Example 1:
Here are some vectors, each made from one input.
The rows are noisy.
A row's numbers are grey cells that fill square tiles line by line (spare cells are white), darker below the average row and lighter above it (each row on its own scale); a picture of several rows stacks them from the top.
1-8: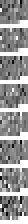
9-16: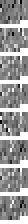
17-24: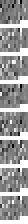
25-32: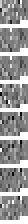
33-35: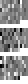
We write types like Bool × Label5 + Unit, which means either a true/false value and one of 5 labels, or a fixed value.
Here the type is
Line4.
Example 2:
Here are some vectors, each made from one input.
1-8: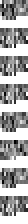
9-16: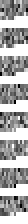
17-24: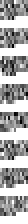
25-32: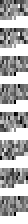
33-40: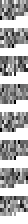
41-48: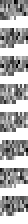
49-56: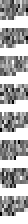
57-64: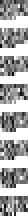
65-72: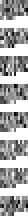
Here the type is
Line10.
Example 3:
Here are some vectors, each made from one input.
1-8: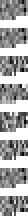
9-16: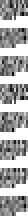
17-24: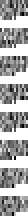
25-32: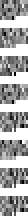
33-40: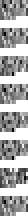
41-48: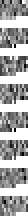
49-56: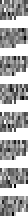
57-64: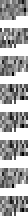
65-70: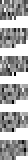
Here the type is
Circle10.
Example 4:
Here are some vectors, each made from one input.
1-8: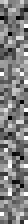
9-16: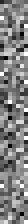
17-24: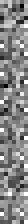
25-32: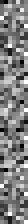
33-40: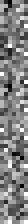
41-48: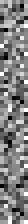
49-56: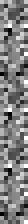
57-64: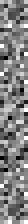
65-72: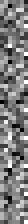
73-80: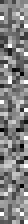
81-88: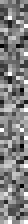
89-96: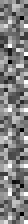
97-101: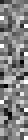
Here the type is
Line11.
